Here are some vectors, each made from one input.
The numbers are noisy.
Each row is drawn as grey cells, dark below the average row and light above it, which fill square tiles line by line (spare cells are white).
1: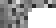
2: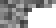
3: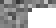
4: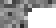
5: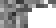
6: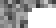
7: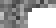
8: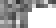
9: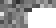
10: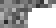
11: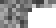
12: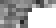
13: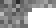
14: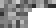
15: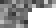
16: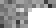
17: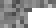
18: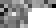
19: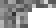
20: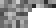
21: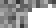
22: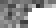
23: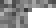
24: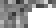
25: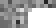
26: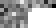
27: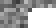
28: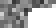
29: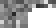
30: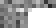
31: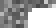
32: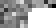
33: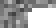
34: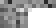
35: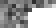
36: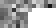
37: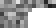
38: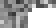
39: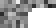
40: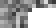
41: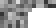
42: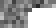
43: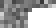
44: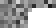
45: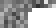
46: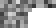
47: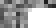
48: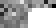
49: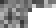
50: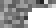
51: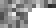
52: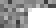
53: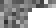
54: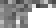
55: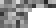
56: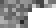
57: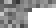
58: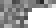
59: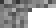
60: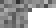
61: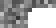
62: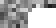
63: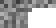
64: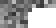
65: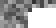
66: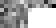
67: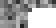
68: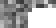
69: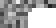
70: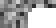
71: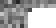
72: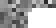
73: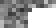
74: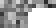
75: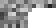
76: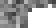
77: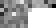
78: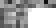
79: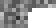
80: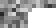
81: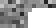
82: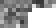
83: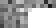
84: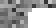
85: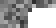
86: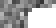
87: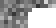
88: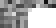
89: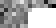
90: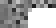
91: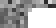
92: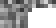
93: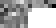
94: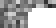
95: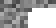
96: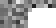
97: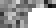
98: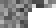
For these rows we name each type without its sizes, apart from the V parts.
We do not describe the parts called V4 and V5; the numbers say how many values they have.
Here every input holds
either a point on a circle, or a fixed value, or a true/false value, a value of V4 and a value of V5.
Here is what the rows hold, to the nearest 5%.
About 35% of them hold a point on a circle. About 10% of them hold a fixed value. The rest hold a true/false value, a value of V4 and a value of V5.
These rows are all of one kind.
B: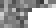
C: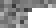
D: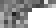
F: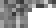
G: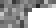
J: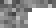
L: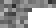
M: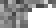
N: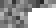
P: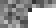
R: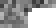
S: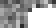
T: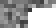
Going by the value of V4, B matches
D, G, N and R.
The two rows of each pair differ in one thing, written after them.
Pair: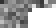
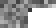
the value of V5
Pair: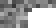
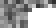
the value of V4
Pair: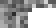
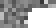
the value of V4
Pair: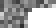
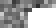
the value of V5
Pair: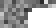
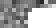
the true/false value
